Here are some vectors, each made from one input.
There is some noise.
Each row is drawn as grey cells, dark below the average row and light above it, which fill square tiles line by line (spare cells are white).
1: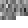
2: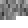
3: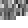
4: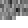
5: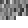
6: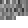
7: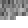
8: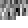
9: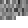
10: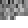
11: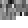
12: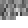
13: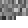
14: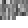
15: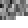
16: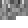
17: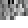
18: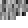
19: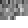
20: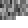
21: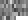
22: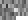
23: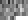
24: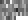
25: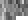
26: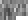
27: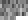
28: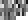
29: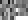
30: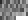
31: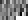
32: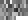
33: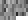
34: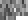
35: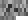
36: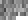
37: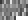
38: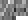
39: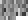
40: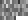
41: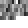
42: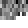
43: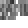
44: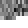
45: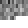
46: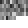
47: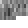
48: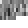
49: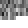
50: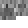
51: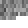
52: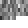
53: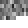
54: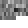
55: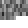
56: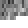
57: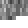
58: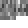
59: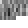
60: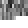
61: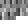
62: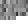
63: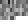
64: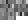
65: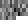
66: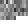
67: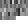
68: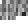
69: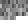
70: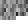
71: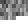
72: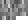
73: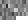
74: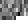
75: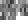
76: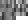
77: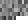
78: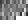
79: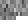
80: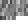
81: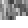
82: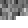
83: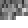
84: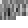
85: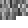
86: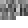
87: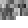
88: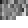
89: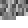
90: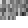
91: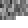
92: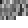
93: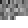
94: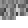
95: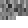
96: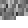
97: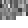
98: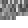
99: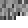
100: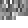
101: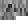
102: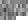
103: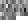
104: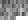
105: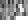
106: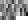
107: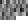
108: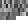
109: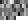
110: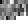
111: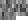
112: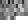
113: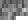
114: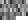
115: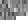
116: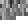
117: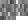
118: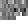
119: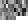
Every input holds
either a fixed value, or one of 9 labels and a node of an 11-node tree, or a node of a 10-node tree.
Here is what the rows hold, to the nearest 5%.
About 5% of them hold a fixed value. About 55% of them hold one of 9 labels and a node of an 11-node tree. The rest hold a node of a 10-node tree.
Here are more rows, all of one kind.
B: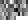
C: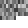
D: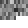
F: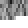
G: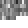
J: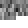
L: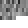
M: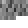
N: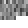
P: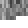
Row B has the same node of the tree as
C, D and N.
